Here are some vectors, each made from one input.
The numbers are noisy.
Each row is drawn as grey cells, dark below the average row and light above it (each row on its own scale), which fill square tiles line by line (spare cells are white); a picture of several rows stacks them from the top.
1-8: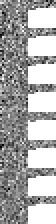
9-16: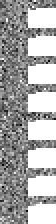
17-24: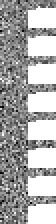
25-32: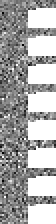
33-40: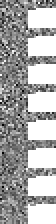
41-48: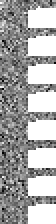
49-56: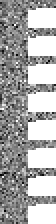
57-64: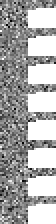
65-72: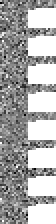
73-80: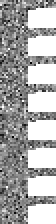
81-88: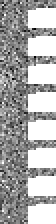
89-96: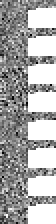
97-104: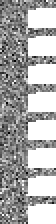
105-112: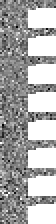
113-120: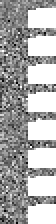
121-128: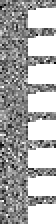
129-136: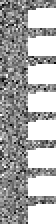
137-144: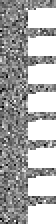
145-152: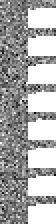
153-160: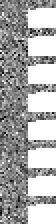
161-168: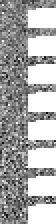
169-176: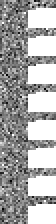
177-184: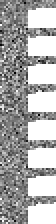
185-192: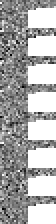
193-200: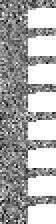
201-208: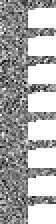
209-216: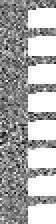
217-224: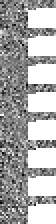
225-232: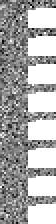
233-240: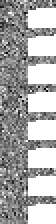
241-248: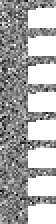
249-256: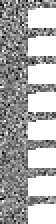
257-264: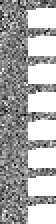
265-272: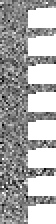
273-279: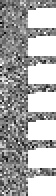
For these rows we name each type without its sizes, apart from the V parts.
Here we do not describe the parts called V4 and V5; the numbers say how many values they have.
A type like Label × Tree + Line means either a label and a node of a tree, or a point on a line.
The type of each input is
(Bool × V5 + Unit) × Circle × V4 + Unit.
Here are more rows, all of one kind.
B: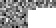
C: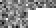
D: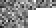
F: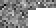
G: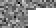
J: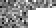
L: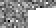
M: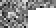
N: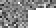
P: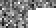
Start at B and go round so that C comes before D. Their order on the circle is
B, C, P, N, M, L, G, F, D, J.
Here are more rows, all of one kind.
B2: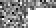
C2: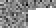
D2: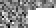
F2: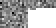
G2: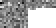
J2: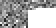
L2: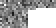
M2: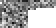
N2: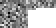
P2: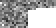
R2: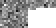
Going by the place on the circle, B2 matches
D2, F2, N2 and R2.
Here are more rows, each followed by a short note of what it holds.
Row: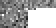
a fixed value
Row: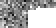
a point on a circle, a true/false value, a value of V4 and a value of V5
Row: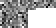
a point on a circle and a value of V4
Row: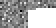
a point on a circle, a true/false value, a value of V4 and a value of V5
